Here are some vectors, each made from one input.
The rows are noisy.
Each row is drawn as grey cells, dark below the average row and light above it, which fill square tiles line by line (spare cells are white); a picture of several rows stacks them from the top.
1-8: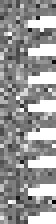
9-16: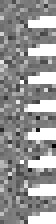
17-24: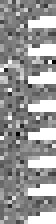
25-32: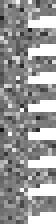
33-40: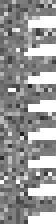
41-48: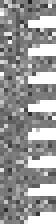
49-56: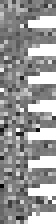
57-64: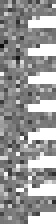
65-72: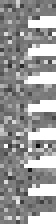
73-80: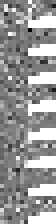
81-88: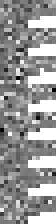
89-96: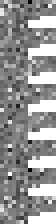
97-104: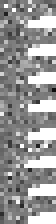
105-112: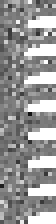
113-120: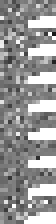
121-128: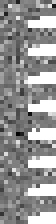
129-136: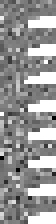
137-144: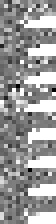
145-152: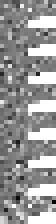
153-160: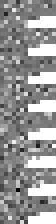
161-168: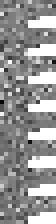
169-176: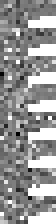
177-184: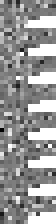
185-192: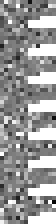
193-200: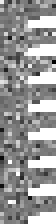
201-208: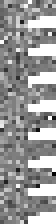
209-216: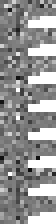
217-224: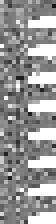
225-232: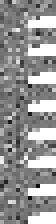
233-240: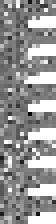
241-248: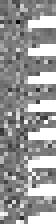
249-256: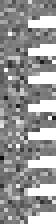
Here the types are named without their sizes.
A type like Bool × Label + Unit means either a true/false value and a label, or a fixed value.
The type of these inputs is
(Bool × Bool × Bool + Line) × Line.
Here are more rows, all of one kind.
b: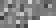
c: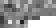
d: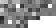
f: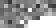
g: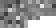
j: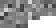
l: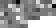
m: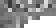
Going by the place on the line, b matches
c and d.
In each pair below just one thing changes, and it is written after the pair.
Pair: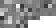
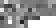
one of the three true/false values
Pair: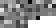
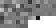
one of the three true/false values
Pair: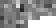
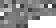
the place on the line
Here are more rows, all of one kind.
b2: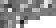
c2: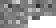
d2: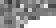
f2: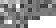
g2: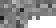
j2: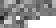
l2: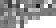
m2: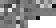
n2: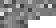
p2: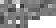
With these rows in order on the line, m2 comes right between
b2 and l2.
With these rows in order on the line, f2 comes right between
c2 and n2.
